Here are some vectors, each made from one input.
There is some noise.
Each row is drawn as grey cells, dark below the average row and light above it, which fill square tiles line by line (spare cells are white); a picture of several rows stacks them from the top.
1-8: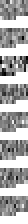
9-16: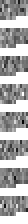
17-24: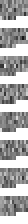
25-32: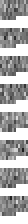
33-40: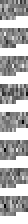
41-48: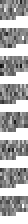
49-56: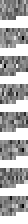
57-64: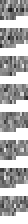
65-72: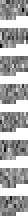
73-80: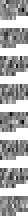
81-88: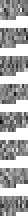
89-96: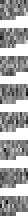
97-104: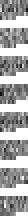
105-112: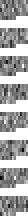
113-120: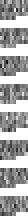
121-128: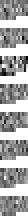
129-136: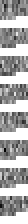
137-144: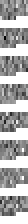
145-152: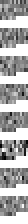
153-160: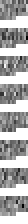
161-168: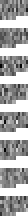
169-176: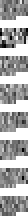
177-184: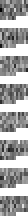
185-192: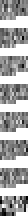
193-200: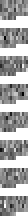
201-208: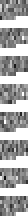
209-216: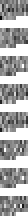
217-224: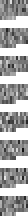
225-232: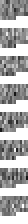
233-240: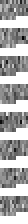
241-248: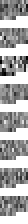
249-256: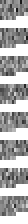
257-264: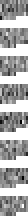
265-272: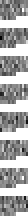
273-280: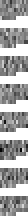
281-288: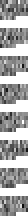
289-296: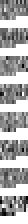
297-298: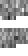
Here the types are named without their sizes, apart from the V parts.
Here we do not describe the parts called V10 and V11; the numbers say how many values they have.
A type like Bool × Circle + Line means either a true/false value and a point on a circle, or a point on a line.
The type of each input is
Bool × (Circle + V10) × V11 + Unit.
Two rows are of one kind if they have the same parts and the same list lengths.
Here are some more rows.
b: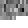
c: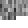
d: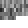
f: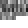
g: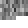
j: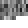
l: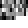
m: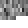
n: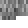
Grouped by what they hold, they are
b, c, g, m, n
d, f, j
l

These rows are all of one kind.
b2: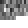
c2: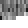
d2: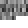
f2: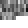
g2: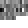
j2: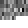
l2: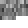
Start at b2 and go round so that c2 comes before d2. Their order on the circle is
b2, c2, f2, d2, g2, l2, j2.
